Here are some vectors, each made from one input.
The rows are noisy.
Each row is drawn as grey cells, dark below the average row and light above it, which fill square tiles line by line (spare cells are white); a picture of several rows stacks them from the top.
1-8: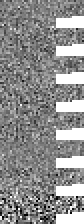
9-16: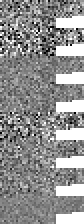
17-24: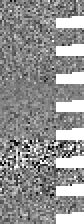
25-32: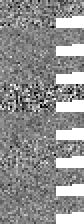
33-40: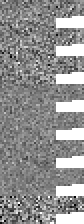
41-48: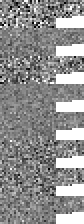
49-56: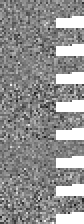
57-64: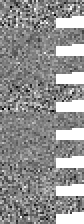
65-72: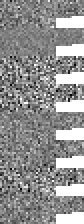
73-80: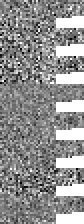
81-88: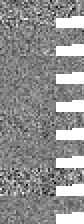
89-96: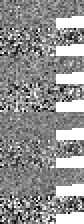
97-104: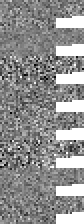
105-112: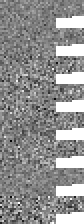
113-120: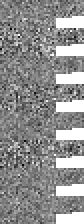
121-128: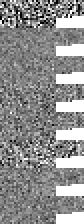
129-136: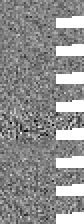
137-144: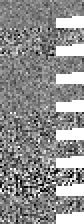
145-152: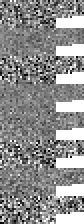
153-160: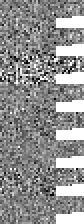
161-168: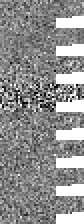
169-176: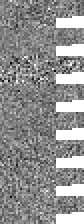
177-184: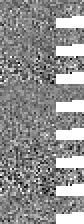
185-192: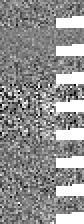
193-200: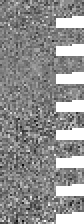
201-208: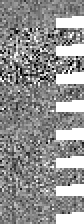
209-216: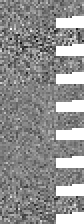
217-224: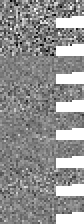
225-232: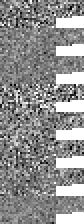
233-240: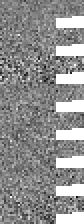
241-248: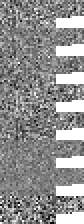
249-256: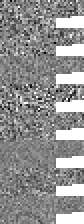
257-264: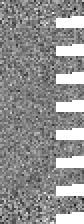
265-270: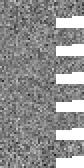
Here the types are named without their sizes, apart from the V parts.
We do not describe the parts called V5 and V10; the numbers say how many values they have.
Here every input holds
a value of V5, together with either a point on each of two circles, or a true/false value and a value of V10.
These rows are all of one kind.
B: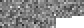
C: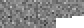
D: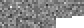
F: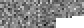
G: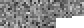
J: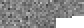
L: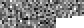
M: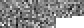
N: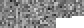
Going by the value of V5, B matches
C, F and G.
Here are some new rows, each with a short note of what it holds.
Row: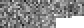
a true/false value, a value of V5 and a value of V10
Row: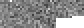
a true/false value, a value of V5 and a value of V10
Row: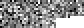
a true/false value, a value of V5 and a value of V10
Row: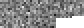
a point on each of two circles and a value of V5
